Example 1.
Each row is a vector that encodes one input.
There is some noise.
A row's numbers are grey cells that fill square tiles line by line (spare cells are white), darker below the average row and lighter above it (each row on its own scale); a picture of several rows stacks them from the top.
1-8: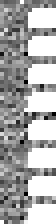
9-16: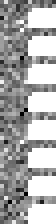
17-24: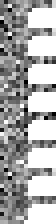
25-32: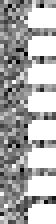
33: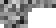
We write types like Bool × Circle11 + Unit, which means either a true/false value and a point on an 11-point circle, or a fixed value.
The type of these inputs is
Bool × Bool × Bool + Unit.
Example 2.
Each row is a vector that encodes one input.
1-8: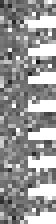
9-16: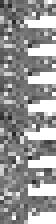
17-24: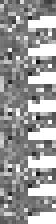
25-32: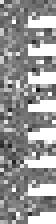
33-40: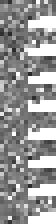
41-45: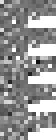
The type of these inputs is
Label8.
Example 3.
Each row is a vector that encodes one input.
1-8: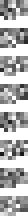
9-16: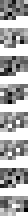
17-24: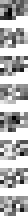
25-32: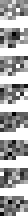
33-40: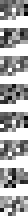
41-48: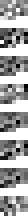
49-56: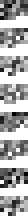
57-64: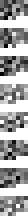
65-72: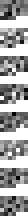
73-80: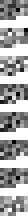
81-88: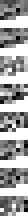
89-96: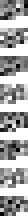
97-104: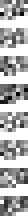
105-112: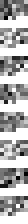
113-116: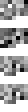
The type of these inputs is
Label11.
